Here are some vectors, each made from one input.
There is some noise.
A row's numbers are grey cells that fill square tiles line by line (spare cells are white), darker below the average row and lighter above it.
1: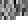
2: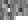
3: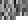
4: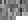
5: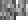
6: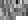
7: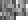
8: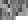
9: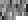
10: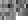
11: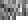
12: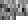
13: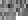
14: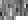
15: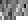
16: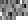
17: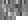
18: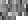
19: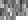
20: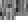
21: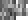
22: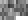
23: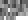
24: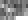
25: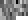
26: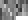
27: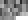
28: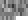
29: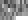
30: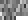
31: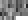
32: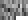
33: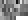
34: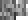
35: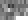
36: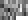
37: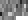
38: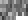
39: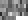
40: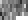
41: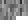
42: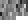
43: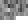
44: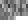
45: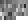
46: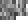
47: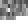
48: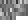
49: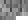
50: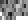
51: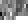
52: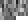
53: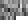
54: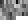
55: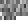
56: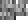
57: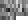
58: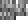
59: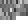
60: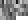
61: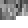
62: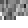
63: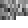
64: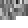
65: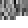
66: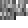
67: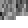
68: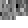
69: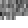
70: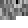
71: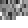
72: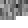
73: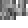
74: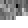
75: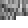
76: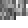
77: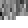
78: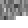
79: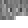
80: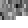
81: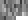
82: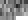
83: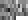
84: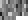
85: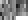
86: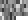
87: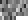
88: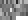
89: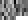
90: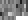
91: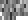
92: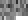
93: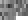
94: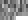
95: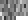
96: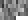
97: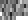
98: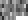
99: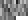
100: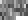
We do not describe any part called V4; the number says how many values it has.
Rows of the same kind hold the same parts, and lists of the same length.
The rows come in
4 kinds.
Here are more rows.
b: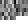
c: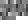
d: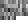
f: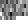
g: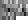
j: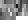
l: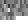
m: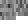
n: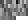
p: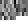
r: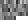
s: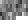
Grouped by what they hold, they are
b, p
c, j, l, m, s
d, g
f, n, r

